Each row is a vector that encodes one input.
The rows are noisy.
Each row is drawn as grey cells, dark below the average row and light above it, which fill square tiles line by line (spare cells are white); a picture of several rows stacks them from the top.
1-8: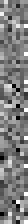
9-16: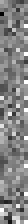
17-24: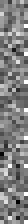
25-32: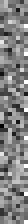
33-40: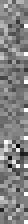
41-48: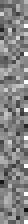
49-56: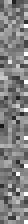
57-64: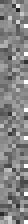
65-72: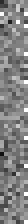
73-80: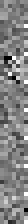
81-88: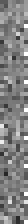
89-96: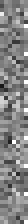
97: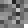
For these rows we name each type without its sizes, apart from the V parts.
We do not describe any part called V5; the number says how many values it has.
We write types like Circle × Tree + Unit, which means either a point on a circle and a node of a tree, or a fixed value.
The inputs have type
(Bool × Bool × Bool × Bool + Unit) × V5 + Tree.
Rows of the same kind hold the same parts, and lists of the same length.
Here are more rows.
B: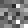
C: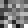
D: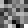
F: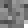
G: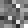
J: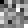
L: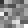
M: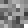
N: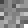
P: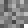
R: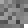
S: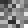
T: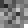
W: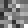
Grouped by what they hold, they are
B, C, D, F, G, P, R, S, T, W
J, M
L, N

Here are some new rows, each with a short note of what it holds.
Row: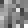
a node of a tree
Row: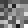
four true/false values and a value of V5
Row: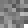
a value of V5
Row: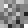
a node of a tree
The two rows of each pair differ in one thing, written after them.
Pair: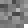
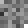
the value of V5
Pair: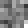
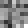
the value of V5
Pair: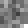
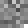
the value of V5
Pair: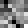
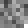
one of the four true/false values
